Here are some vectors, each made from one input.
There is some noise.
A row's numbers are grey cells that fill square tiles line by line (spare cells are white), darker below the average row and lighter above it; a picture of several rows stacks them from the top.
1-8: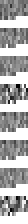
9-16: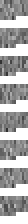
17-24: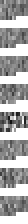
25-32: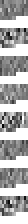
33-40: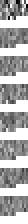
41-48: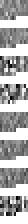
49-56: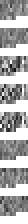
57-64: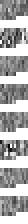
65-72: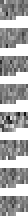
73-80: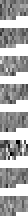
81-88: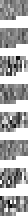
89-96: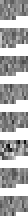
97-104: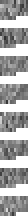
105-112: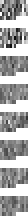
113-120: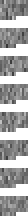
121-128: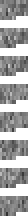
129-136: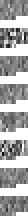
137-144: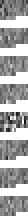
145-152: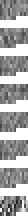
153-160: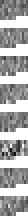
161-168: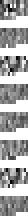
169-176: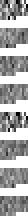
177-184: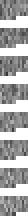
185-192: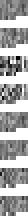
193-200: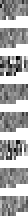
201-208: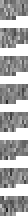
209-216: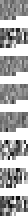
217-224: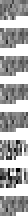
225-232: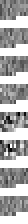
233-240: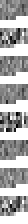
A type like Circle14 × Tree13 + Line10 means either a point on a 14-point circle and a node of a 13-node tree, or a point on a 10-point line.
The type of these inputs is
Bool × (Tree9 + Tree12) + Line10.
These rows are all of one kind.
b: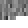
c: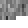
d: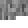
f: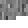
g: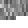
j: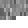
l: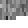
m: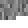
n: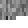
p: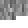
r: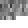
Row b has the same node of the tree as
g, l and n.
